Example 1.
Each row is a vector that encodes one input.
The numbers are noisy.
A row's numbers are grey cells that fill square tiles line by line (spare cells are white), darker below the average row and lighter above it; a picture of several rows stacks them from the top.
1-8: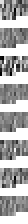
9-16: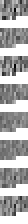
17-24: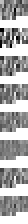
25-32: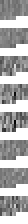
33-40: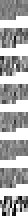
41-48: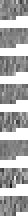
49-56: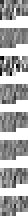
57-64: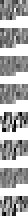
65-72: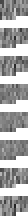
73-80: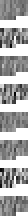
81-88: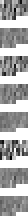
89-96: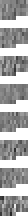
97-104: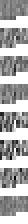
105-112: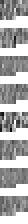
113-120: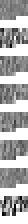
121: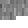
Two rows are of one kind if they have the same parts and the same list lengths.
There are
2 kinds of row.
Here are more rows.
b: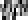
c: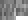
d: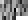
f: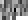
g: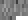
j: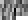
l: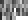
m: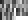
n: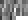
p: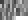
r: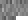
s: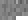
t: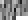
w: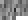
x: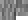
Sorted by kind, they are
b, c, d, f, l, m, n, r, s, t, w
g, j, p, x

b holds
a point on a 7-point line and a node of a 12-node tree.
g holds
a point on each of two 7-point lines.
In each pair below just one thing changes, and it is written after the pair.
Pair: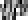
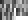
the place on the 7-point line
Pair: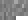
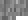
the place on the 7-point line
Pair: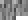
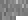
the node of the tree
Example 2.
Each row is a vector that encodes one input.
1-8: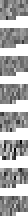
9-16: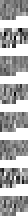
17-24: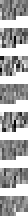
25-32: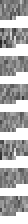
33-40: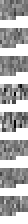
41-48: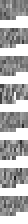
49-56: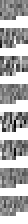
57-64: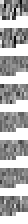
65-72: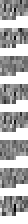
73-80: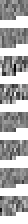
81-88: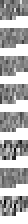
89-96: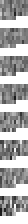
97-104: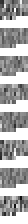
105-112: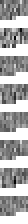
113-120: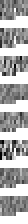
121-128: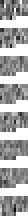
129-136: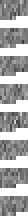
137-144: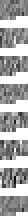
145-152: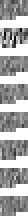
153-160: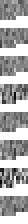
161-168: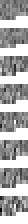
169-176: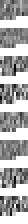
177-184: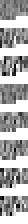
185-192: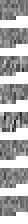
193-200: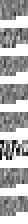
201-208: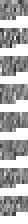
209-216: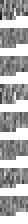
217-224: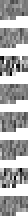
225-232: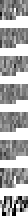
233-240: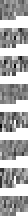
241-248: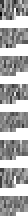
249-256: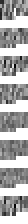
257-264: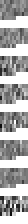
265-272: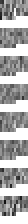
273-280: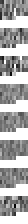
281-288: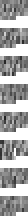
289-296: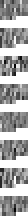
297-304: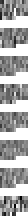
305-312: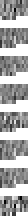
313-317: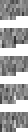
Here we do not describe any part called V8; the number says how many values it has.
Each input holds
either a fixed value, or a node of a 13-node tree, or a true/false value and a value of V8.
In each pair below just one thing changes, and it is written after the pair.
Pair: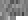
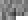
the value of V8
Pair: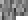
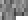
the true/false value
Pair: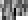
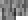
the true/false value
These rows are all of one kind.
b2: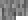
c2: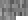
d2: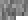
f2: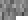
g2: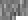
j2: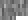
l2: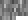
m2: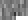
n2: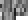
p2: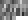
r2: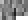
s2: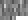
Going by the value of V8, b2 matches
g2, j2, m2 and s2.
